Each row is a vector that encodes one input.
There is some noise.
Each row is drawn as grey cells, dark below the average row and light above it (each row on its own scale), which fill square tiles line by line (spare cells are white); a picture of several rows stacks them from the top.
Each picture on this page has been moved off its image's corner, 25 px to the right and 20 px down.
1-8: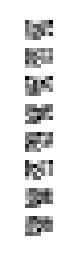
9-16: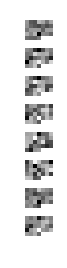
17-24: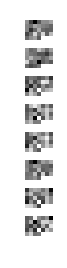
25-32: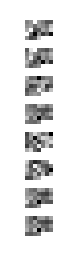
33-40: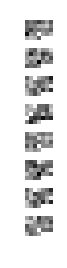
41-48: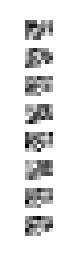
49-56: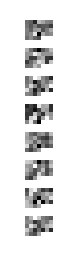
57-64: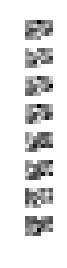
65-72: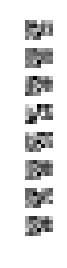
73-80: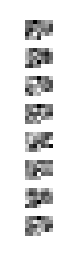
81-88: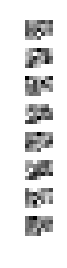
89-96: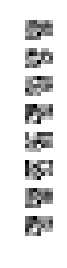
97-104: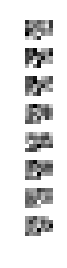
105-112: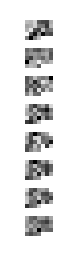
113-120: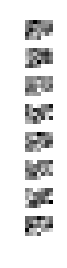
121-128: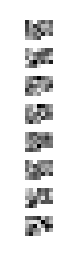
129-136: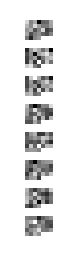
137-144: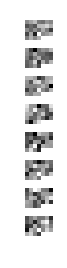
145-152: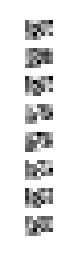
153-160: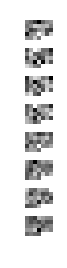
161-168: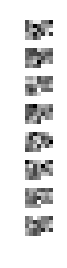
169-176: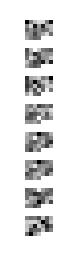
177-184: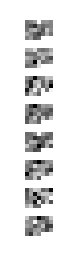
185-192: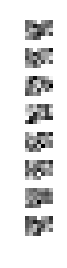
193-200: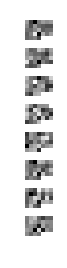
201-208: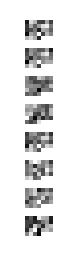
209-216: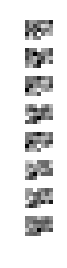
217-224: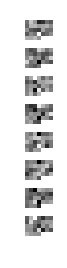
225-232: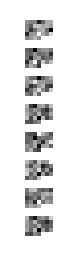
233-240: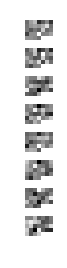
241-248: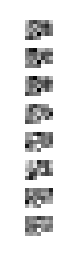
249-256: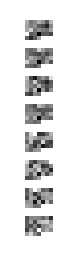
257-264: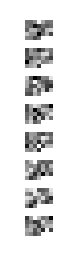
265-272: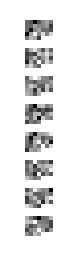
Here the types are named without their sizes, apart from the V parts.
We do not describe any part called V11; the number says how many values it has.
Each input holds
a list of items, each a true/false value and a value of V11.
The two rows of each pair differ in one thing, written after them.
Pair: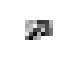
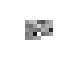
the true/false value in item 1 of the list
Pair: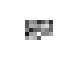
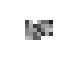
the value of V11 in item 2 of the list
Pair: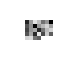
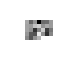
the value of V11 in item 2 of the list
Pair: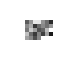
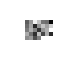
the true/false value in item 2 of the list
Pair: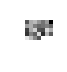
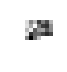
the value of V11 in item 2 of the list
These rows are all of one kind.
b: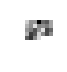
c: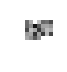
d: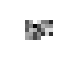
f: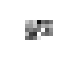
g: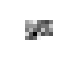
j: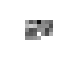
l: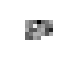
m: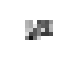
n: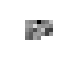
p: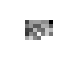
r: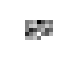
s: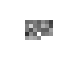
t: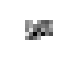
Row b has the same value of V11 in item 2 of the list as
f, j and n.
